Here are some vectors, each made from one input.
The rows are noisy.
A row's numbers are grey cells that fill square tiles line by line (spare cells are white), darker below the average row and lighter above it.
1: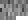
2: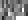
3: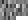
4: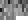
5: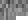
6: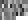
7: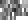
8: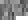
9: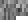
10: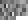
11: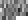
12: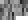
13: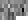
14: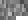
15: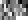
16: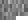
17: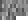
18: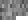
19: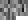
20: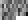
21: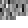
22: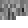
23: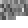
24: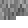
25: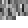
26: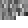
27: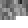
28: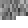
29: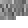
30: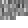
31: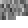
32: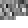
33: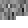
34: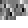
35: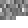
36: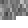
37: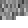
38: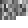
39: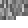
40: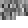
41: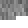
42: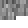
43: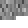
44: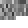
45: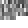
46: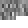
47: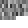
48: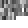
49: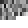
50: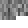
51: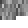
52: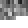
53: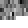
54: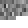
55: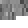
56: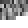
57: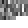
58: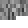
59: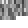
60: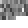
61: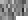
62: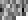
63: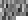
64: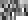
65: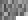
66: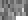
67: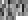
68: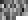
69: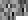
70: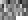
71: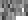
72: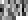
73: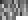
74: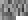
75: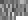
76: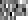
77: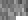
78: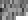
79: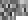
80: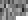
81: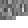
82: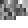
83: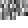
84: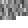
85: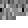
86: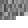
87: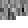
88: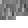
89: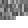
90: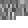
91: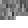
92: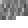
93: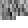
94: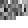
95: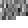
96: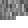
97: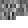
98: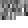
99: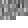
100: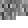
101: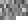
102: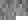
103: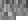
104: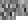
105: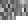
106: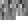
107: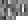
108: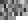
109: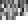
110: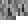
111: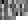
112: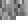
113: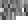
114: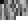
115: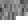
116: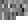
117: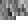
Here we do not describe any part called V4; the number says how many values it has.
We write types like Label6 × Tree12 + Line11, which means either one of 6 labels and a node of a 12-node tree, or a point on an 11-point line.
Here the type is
Bool × (Circle6 + List2(V4)).
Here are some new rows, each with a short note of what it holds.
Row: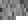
a true/false value, together with a list of two items
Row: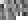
a true/false value, together with the empty list
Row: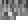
a true/false value, together with the empty list
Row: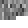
a point on a 6-point circle and a true/false value
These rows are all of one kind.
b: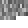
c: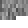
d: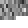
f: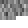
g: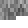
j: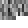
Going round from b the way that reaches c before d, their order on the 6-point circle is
b, c, j, g, f, d.
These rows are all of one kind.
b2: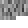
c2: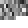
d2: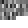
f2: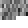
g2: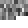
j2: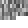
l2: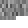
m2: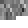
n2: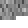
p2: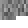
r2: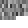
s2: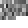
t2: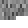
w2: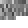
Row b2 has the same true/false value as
f2, j2, m2 and p2.
